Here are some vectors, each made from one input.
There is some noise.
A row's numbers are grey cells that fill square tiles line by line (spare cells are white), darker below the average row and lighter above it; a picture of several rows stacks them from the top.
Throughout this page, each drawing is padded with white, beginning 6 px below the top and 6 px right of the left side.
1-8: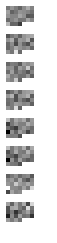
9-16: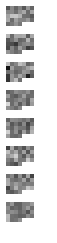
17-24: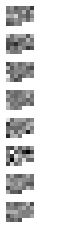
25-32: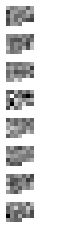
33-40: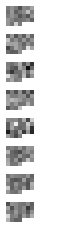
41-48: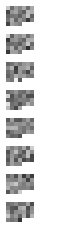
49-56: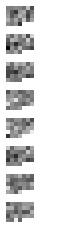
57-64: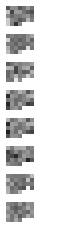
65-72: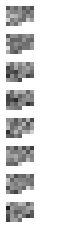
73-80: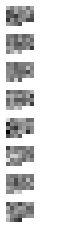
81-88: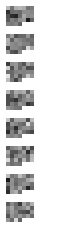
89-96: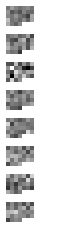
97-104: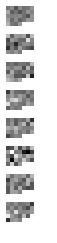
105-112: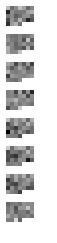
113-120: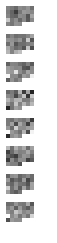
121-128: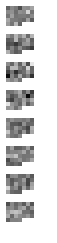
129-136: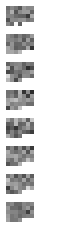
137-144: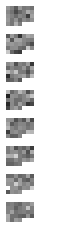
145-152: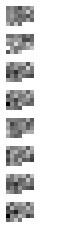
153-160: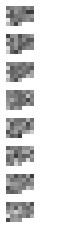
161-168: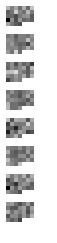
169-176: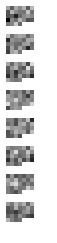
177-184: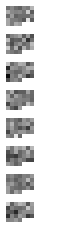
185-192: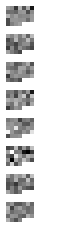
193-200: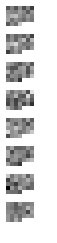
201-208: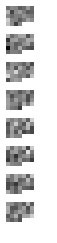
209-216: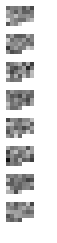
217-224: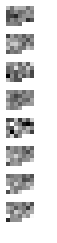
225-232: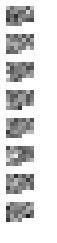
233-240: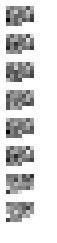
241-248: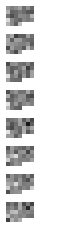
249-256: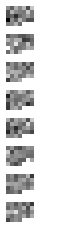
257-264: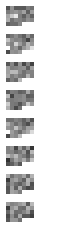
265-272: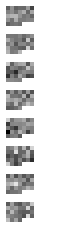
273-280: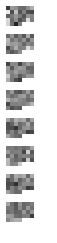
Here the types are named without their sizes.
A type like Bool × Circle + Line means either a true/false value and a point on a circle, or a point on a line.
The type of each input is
List(Line).
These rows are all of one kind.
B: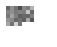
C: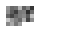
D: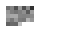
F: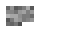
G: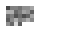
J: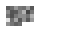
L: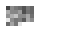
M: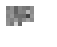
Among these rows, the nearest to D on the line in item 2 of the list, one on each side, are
G and L.
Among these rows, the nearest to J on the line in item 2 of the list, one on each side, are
B and F.
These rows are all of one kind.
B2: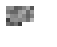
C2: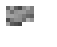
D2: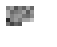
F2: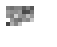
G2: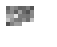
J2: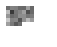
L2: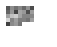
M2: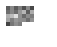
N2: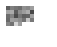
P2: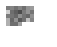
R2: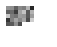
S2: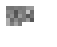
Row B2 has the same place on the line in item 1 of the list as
C2, D2 and R2.
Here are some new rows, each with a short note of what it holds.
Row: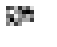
the empty list
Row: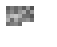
a list of two items
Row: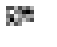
the empty list
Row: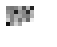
a list of two items
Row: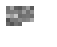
a list of two items
